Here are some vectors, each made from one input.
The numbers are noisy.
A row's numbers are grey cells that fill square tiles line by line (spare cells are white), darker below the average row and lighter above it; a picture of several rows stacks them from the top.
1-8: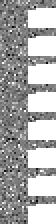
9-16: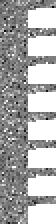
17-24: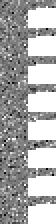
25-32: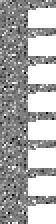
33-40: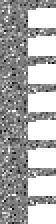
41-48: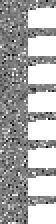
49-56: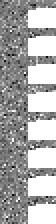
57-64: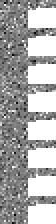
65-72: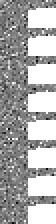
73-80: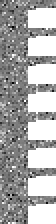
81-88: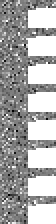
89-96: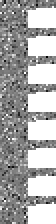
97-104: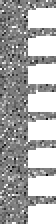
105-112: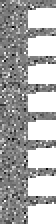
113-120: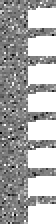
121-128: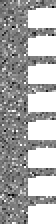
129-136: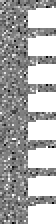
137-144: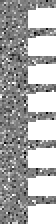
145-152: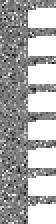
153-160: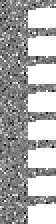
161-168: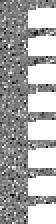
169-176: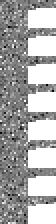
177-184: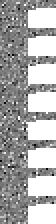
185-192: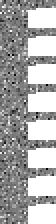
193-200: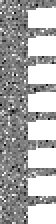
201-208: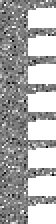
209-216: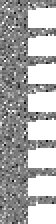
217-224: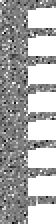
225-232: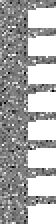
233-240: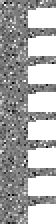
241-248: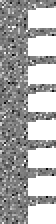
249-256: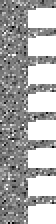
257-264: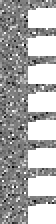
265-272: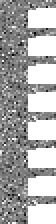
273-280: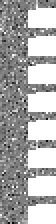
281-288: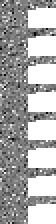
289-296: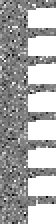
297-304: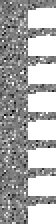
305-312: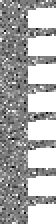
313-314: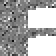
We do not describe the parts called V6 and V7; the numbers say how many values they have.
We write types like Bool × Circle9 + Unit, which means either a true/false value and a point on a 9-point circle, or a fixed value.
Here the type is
(Circle10 × V6 + (Tree8 + Tree10) × Tree10) × V7.
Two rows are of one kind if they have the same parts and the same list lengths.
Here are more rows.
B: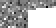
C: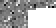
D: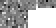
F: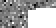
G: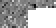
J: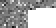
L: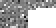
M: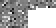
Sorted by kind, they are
B, L
C, G, J
D, F, M

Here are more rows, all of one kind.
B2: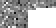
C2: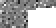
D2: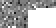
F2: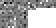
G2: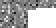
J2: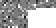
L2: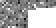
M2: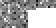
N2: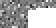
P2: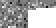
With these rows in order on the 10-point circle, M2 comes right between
J2 and L2.
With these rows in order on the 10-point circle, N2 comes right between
G2 and P2.
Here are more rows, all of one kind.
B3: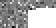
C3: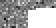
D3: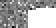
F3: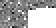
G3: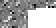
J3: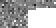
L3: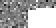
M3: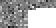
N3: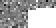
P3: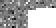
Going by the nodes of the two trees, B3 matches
D3, F3, L3 and N3.
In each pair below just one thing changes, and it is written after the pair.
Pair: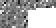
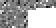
the value of V6
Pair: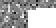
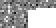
the value of V6
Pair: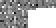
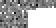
the value of V6
